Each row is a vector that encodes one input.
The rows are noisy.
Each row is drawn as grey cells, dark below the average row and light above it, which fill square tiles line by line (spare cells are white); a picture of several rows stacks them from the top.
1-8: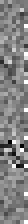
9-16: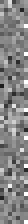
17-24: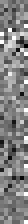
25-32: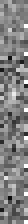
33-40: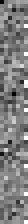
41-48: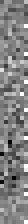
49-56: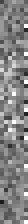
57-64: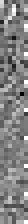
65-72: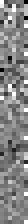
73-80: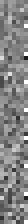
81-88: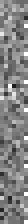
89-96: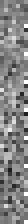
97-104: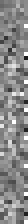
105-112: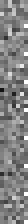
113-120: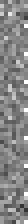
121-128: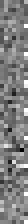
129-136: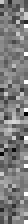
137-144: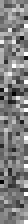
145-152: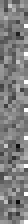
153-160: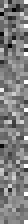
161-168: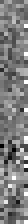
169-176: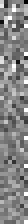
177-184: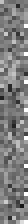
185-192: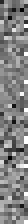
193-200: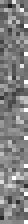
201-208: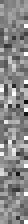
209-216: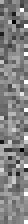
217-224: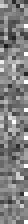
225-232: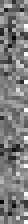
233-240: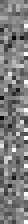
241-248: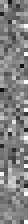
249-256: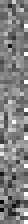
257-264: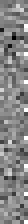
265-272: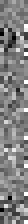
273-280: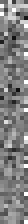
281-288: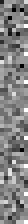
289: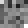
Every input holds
one of 9 labels, together with either one of 9 labels, or a point on a 16-point line.
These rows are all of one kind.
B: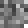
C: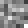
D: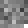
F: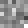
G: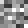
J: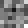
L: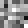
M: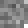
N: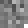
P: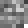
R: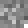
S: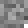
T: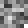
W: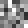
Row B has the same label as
C, J and P.
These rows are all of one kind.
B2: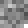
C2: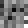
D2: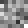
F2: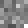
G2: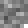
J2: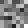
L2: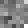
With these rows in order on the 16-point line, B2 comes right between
G2 and J2.
